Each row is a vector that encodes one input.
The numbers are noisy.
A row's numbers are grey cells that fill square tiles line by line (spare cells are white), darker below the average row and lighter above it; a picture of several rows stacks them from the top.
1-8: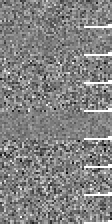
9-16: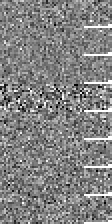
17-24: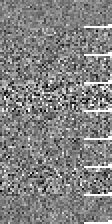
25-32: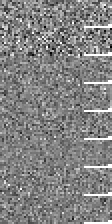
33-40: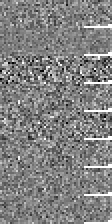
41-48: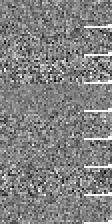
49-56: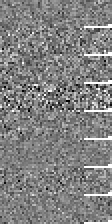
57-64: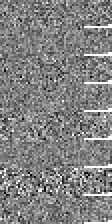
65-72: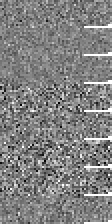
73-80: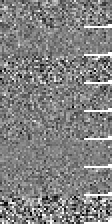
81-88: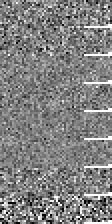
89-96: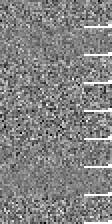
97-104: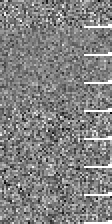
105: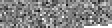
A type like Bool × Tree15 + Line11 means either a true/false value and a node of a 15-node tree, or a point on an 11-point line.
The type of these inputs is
Line5 × (Line5 + Line7).
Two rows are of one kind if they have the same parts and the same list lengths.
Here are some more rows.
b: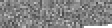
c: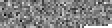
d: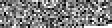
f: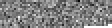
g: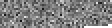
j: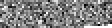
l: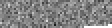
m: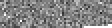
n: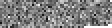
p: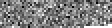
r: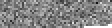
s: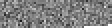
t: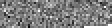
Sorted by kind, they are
b, d, j, m, n, r
c, f, g, l, p, s, t

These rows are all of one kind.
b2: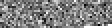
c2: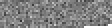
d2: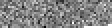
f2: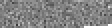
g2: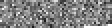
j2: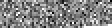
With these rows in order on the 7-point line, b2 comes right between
f2 and j2.
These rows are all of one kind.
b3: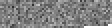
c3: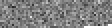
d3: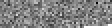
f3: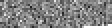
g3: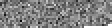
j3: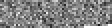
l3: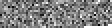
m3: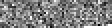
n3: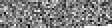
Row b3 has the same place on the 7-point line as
l3 and n3.
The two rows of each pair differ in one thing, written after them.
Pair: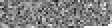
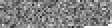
the place on the 5-point line
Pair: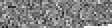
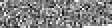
the place on the 7-point line
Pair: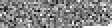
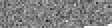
the place on the 5-point line
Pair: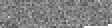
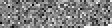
the place on the 5-point line
